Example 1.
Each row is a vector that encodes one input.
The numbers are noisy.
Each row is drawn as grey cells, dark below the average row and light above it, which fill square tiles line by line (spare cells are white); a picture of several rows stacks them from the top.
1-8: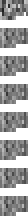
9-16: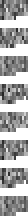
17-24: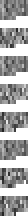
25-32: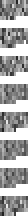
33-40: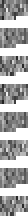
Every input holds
one of 5 labels.
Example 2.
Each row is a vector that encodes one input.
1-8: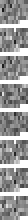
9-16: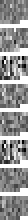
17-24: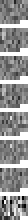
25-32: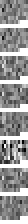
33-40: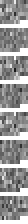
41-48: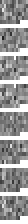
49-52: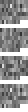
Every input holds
either a fixed value, or a node of a 10-node tree.
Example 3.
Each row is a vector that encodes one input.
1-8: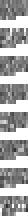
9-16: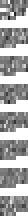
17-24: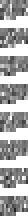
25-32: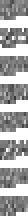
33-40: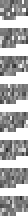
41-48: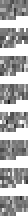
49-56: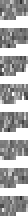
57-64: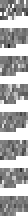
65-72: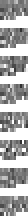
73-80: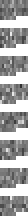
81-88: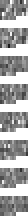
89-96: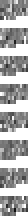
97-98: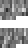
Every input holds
one of 12 labels.
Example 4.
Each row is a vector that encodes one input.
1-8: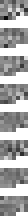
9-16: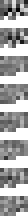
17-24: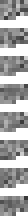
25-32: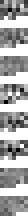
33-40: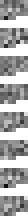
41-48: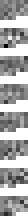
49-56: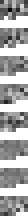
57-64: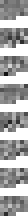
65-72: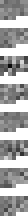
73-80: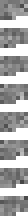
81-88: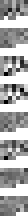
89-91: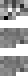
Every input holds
a point on a 6-point circle.
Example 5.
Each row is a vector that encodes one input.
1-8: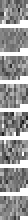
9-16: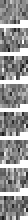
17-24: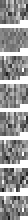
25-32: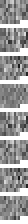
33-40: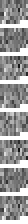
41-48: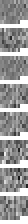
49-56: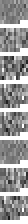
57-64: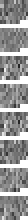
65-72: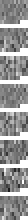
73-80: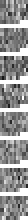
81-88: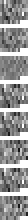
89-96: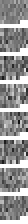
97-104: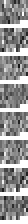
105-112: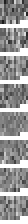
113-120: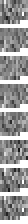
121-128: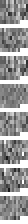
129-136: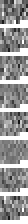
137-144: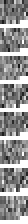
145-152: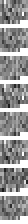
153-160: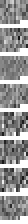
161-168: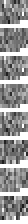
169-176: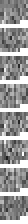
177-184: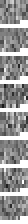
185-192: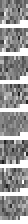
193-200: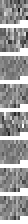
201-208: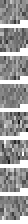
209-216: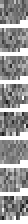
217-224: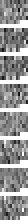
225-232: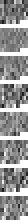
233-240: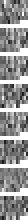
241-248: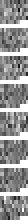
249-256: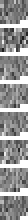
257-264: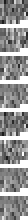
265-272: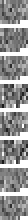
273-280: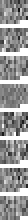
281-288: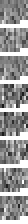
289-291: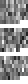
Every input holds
a node of a 13-node tree.
